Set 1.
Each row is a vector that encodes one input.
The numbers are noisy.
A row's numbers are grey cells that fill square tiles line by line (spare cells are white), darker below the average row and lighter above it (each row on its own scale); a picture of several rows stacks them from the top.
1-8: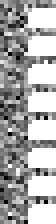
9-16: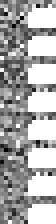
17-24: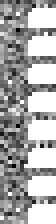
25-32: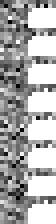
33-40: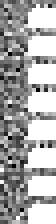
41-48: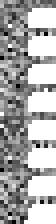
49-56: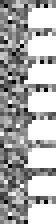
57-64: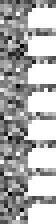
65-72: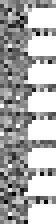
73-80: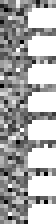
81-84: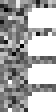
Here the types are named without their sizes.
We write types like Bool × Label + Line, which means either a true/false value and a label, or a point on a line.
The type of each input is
Bool × Bool × Bool × Bool.
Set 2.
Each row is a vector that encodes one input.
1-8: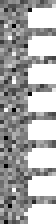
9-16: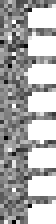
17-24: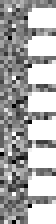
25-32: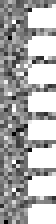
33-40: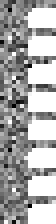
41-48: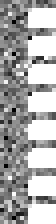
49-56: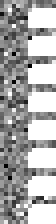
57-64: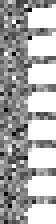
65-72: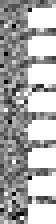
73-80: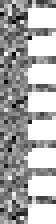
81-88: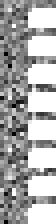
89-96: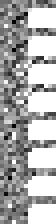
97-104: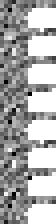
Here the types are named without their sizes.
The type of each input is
Tree + Unit.
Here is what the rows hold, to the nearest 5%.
About 5% of them hold a fixed value. The rest hold a node of a tree.
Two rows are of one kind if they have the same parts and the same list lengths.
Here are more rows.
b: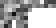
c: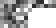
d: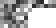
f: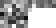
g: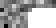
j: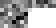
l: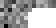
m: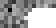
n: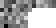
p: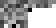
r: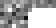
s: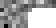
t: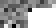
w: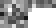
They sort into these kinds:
b, f, g, j, l, m, n, p, r, s, t, w
c, d

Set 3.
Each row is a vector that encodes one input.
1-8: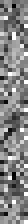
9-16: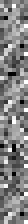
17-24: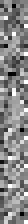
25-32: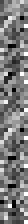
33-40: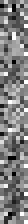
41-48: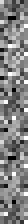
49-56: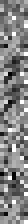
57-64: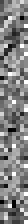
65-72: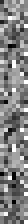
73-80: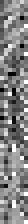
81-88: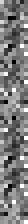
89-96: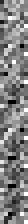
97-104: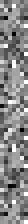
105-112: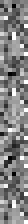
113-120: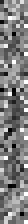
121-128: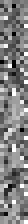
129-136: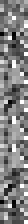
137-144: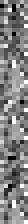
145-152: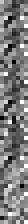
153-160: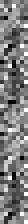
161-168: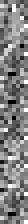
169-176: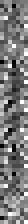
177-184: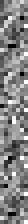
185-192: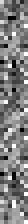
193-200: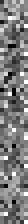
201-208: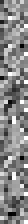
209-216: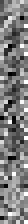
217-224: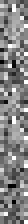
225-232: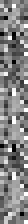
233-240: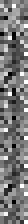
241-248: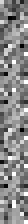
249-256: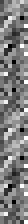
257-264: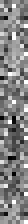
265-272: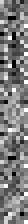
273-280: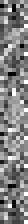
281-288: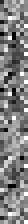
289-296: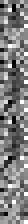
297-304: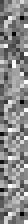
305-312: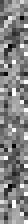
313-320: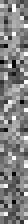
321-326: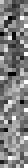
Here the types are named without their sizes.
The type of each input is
Bool × Bool × Bool + Unit.
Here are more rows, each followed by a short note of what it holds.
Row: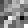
three true/false values
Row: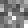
a fixed value
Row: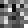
three true/false values
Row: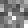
a fixed value
